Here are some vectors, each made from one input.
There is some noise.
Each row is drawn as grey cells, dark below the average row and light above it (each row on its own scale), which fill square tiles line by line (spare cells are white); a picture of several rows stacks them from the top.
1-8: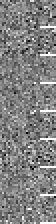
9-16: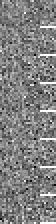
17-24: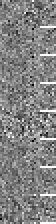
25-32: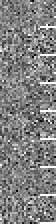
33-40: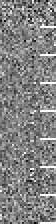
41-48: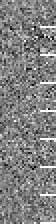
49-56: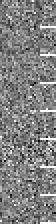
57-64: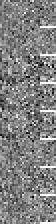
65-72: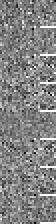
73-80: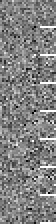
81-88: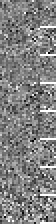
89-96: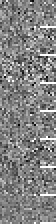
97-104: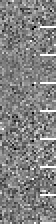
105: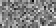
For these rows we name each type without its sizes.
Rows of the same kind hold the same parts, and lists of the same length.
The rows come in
2 kinds.
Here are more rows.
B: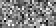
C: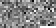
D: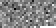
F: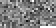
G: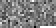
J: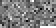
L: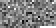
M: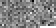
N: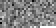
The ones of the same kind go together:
B
C, D, F, G, J, L, M, N

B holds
a fixed value.
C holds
three labels and a true/false value.
